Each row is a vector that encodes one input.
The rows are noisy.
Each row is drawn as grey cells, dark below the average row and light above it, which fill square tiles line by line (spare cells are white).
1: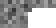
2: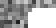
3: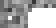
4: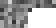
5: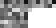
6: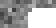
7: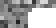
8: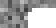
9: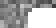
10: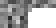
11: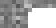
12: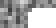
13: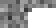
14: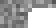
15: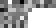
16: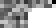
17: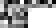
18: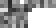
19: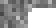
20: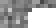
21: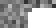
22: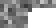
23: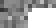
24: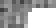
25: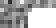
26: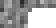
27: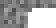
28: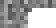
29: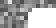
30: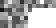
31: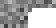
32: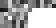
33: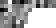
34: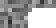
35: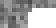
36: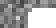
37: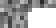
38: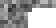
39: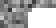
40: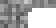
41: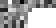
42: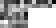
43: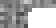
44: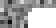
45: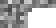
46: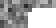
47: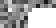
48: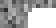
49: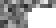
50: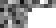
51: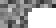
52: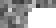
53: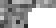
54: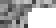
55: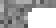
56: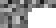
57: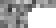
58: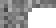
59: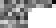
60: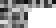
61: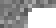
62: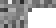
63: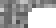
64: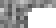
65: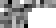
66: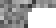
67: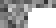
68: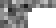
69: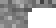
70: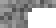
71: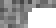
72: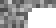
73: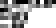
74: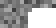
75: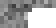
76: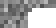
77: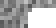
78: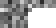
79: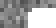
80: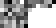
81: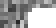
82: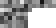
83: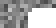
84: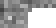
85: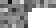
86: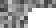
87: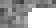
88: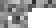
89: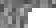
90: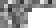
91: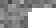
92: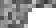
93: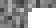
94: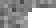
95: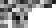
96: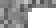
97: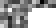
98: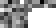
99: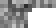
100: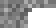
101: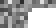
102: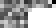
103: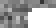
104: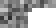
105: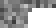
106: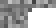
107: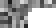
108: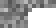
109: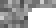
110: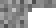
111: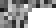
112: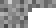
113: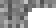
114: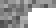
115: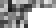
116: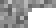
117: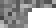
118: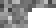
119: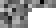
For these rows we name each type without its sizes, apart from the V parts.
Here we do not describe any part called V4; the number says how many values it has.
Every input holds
a value of V4, together with a list of points on a line.
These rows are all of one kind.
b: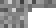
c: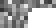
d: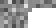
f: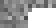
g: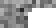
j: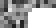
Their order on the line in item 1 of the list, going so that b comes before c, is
j, b, d, g, f, c.
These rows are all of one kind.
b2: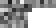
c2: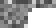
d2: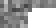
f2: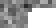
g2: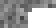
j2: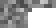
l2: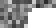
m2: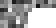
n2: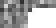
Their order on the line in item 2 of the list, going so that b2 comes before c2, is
b2, j2, g2, l2, c2, n2, m2, f2, d2.
